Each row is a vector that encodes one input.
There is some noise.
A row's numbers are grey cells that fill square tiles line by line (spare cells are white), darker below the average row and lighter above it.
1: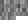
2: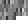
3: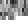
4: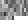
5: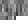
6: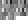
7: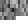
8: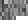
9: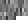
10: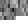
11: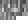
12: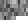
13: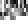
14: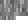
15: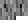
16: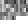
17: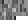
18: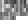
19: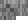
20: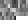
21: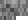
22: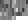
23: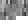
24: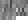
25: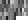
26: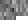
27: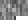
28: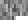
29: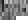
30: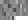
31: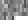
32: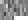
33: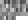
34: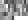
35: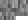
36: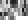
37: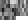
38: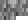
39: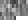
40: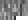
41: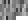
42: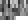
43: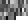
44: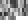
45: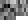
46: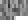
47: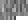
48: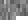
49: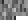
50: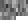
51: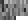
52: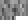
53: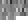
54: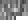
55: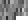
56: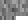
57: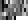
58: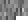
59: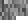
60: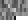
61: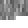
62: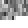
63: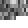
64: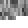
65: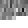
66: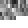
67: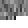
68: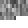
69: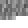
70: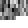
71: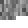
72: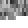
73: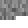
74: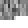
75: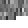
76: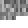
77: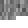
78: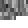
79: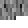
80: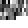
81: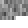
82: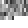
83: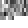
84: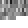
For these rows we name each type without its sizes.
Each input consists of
a node of a tree, together with either a point on a circle, or a fixed value.
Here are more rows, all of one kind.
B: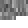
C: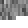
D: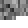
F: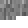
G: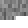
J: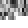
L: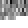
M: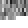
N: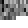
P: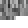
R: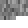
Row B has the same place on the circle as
C, G, M and P.
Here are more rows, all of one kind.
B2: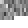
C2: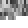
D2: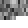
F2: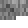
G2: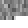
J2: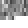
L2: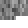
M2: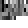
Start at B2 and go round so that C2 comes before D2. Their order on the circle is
B2, M2, L2, C2, F2, D2, G2, J2.
